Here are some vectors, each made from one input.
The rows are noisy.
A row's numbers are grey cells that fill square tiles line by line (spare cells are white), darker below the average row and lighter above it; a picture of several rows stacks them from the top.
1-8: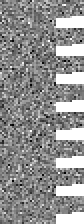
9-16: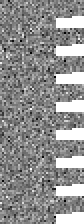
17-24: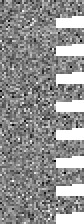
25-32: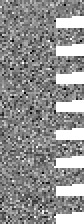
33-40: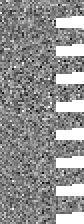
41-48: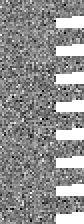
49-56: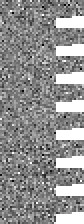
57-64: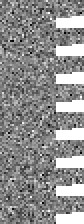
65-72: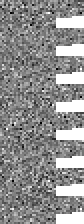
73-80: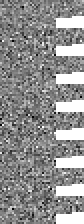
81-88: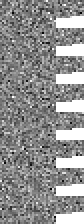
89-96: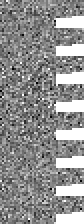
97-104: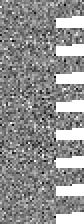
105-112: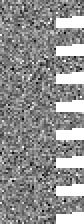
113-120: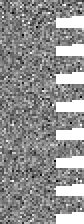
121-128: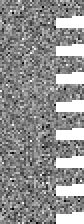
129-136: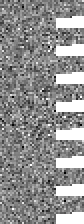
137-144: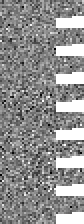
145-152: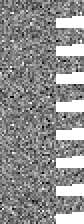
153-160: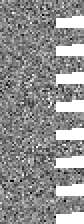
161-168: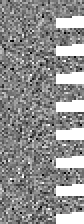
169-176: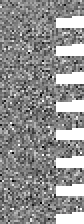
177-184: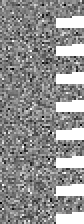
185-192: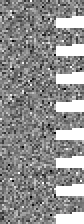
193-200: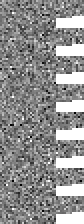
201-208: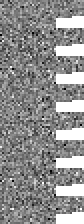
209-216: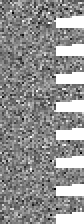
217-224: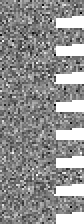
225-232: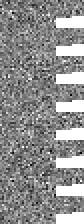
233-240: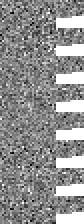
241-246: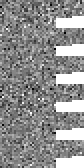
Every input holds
a point on a 17-point line, together with either a point on a 17-point line, or a point on a 20-point line.
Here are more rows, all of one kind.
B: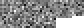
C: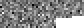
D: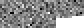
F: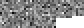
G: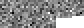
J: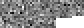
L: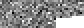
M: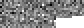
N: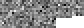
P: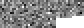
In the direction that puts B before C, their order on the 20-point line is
D, M, J, L, N, B, F, G, C, P.
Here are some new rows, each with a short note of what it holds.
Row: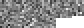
a point on each of two 17-point lines
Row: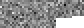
a point on each of two 17-point lines
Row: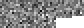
a point on a 17-point line and a point on a 20-point line
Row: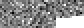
a point on a 17-point line and a point on a 20-point line
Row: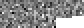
a point on a 17-point line and a point on a 20-point line
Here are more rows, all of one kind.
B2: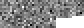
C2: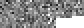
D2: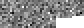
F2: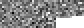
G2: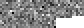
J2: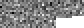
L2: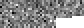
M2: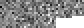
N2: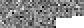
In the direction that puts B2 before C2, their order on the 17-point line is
F2, D2, B2, N2, G2, C2, M2, J2, L2.
